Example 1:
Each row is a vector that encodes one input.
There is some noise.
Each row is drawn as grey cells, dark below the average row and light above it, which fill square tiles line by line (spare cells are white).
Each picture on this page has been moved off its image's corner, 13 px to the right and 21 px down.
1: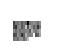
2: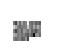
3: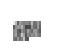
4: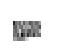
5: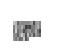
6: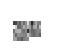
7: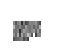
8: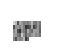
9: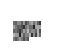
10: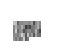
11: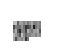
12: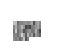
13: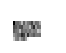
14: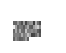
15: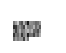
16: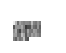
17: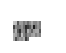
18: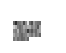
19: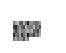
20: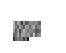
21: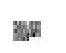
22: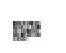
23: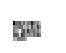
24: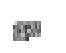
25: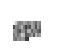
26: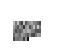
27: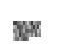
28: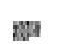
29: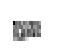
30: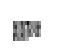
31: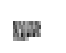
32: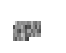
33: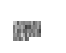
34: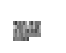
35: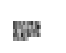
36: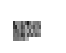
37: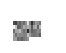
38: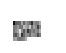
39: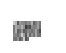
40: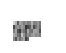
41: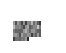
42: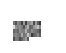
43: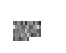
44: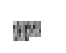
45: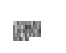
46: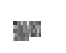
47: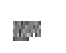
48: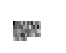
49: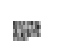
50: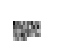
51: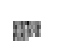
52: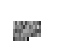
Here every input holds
a node of a 7-node tree, together with either a fixed value, or three true/false values.
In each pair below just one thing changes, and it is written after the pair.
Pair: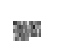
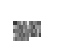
the node of the tree
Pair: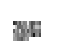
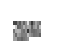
one of the three true/false values
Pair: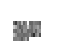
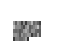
one of the three true/false values
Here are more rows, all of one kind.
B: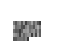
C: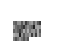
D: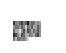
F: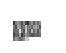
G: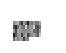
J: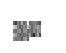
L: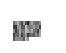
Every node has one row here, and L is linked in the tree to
G and J.
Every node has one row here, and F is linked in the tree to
D and J.
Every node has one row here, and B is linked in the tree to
C and J.
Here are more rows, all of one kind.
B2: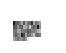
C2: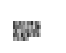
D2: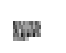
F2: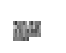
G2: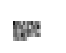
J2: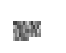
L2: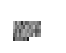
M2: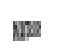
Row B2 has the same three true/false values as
C2 and G2.
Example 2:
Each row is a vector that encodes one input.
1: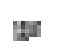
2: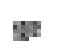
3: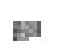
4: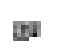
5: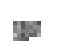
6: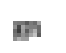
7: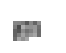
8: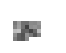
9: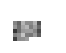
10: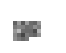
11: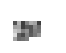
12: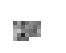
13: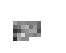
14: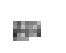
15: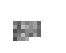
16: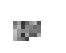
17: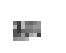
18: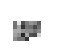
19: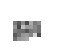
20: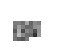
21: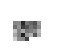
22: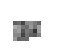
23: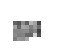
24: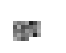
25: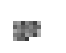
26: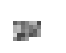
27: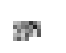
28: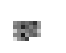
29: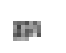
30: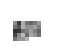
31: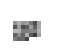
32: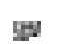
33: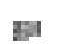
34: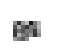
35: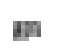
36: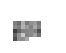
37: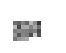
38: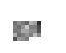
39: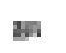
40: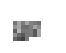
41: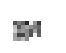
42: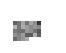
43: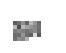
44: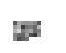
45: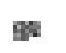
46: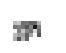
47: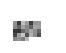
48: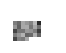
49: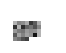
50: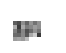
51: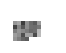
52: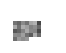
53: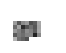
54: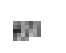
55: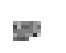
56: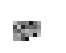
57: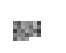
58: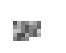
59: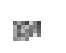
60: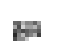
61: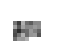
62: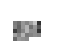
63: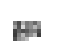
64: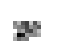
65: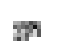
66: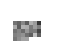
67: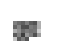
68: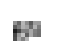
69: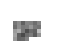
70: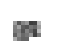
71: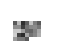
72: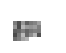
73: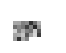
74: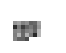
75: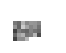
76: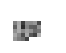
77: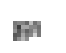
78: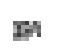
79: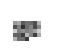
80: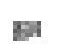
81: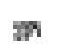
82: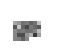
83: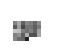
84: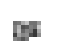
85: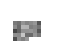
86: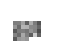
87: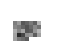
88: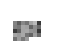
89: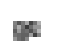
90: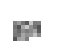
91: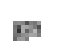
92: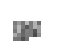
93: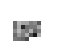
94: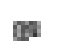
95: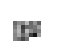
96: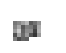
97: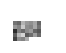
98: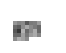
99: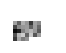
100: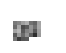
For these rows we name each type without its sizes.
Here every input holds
a list of points on a line.
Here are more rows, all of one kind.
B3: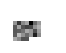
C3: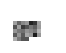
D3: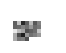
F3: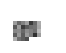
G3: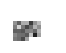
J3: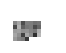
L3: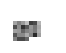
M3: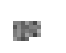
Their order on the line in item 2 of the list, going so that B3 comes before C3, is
G3, D3, M3, J3, B3, F3, C3, L3.
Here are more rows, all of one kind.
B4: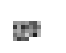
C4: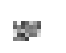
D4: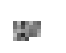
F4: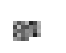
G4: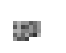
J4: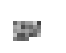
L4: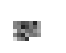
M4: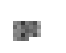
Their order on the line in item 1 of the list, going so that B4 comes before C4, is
L4, F4, M4, B4, G4, C4, D4, J4.
